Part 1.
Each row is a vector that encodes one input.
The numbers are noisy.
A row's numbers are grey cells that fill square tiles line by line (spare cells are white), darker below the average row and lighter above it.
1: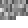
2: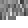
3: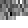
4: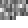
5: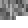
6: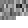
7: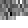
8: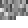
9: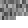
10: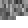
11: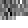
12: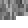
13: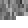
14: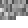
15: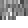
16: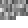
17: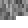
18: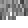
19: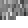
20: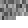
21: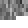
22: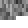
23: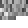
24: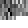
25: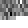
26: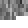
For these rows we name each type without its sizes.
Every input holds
a point on a line.
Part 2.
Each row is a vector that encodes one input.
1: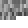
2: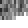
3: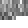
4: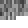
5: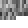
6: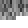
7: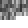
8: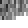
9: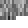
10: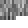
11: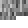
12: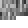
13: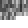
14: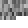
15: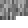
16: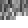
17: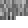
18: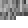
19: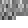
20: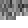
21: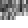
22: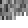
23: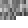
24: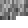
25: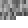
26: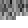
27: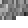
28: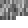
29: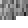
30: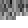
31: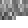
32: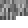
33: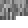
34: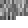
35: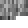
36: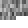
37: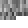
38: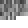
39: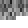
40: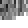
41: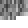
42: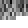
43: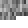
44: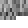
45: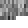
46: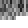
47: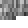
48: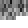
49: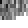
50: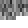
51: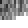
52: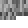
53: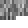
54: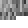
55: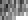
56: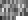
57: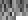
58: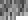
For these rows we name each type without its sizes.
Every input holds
three true/false values.
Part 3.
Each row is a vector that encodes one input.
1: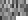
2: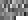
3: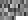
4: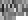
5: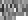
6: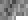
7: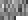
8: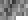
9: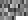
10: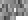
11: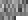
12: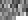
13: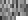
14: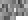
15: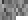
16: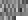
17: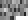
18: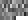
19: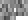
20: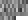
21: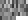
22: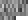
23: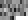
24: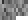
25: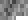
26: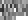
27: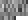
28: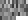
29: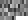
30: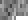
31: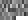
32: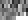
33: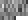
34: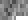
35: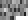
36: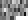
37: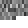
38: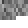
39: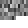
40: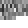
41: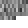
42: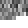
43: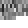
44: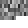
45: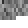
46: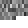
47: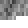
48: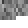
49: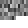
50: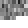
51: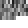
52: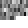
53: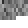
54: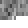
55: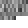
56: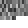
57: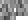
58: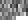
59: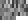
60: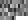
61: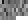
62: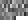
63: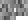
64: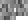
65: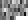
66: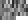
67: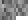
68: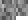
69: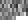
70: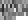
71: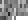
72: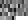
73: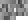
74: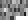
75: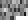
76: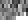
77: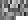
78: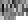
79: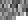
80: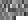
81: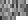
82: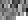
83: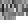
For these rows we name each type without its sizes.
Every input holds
a point on a line.
